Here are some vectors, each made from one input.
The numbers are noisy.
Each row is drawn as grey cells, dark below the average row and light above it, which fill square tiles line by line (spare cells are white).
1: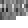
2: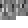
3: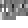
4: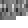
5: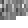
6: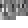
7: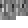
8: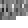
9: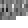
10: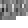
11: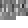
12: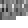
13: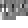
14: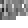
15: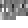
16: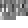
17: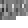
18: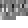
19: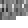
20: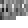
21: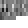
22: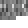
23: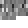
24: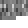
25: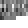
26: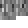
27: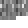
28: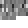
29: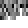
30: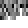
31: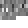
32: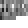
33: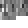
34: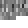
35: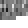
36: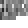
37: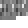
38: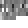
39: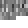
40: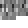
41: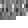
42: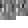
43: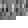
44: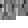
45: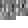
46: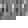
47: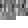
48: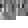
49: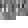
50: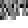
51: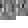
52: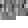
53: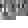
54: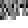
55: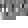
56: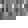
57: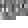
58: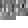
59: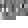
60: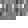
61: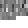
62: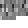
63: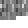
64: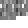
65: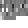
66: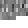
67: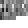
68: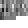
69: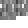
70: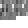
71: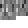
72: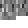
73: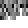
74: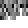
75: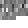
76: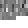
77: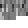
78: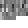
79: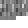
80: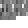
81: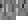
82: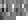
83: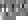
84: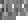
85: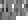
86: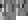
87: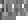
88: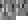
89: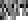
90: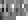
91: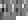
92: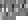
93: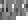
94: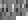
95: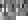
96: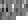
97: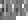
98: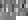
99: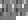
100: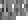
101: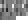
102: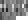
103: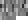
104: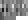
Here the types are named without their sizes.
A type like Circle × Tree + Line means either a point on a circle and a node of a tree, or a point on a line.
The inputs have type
Bool × Line × Line + Unit.
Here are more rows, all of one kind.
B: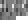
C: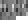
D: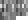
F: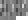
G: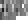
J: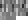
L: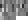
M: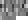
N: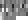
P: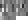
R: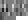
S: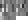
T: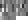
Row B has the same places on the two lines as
P, S and T.
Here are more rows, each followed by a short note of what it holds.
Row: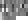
a point on each of two lines and a true/false value
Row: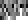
a fixed value
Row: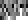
a fixed value
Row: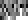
a fixed value
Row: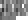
a point on each of two lines and a true/false value
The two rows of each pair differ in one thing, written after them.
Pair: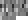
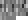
the place on one of the two lines
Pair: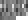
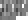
the place on one of the two lines
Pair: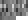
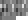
the place on one of the two lines
